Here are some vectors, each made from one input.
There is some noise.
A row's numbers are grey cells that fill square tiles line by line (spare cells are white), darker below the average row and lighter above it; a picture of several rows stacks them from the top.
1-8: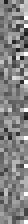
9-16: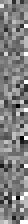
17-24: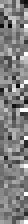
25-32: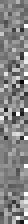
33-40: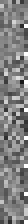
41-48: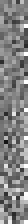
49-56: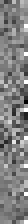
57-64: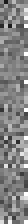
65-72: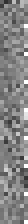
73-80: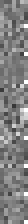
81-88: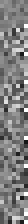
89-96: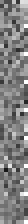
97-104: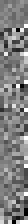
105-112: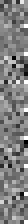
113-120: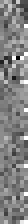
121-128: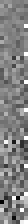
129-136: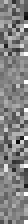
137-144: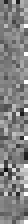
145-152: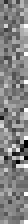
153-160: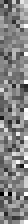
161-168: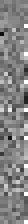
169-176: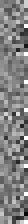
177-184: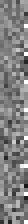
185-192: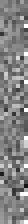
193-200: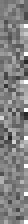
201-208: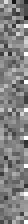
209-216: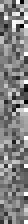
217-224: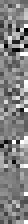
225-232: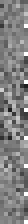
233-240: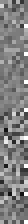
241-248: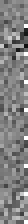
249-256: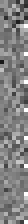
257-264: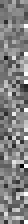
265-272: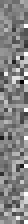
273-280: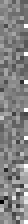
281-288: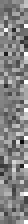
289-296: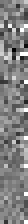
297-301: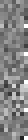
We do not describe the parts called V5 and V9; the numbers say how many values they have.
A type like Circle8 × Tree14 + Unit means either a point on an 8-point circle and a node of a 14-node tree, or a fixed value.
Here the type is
Bool × Bool × Bool × Bool × Label7 × Line10 × V9 + V5.
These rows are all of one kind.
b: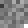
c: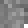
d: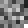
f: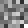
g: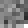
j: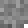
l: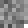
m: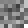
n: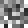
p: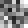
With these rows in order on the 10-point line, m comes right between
d and p.
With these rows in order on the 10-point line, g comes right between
l and n.
